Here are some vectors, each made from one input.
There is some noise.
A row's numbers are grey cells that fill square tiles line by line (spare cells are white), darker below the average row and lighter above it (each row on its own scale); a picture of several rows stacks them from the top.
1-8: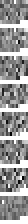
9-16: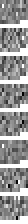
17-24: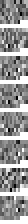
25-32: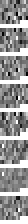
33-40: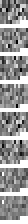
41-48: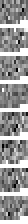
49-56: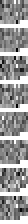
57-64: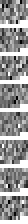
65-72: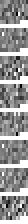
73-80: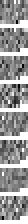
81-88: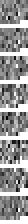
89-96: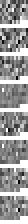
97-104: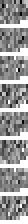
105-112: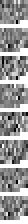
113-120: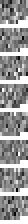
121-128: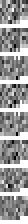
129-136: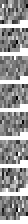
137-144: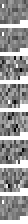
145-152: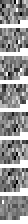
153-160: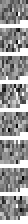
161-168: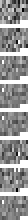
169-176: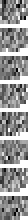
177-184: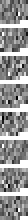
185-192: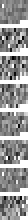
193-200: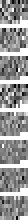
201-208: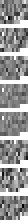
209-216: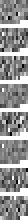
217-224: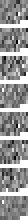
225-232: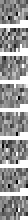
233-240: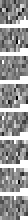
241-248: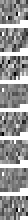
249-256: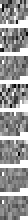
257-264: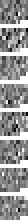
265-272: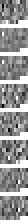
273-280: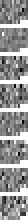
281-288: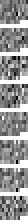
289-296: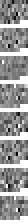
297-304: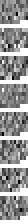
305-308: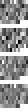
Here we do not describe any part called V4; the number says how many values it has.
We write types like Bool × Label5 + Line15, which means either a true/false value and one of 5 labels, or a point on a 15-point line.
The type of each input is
Bool × V4 + Circle14.
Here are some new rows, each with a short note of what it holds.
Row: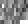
a true/false value and a value of V4
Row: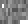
a true/false value and a value of V4
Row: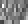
a true/false value and a value of V4
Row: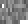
a true/false value and a value of V4
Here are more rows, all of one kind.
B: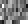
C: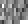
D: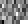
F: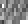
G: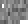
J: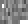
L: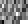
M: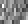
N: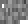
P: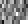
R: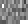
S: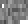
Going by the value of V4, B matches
N and S.
